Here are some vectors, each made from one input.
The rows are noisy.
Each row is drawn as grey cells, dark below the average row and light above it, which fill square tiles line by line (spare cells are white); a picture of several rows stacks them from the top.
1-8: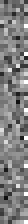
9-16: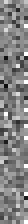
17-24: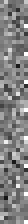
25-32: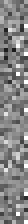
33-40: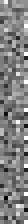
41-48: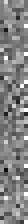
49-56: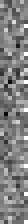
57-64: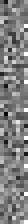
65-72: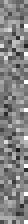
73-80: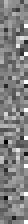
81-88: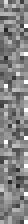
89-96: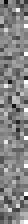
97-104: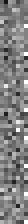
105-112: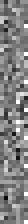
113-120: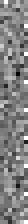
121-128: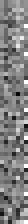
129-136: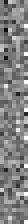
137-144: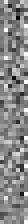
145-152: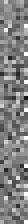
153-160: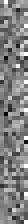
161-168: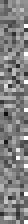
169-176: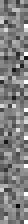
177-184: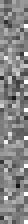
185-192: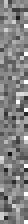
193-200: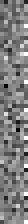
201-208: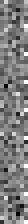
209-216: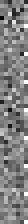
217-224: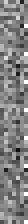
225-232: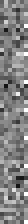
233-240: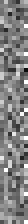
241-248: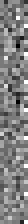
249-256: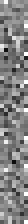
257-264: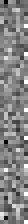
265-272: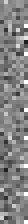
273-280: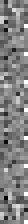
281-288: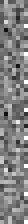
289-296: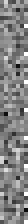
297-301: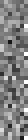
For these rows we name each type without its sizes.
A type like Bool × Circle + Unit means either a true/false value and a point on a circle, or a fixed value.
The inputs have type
(Bool × Bool × Bool × Bool + Unit) × (Circle + Line).
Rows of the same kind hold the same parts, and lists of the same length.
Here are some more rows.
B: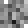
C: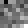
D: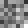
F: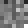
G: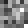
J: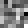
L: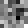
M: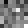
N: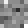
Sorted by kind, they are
B, N
C, D, F, G
J, M
L

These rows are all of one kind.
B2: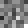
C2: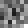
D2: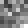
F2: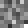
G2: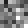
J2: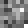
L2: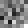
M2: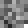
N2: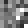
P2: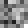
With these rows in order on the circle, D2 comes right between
G2 and P2.
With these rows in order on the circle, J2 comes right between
M2 and P2.
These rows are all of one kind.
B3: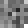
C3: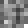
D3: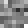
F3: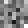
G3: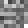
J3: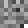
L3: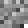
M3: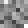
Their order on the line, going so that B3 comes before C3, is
F3, B3, M3, D3, J3, L3, G3, C3.
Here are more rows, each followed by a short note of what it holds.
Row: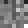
a point on a circle and four true/false values
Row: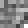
a point on a circle and four true/false values
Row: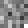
a point on a line
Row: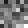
a point on a circle
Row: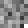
a point on a line
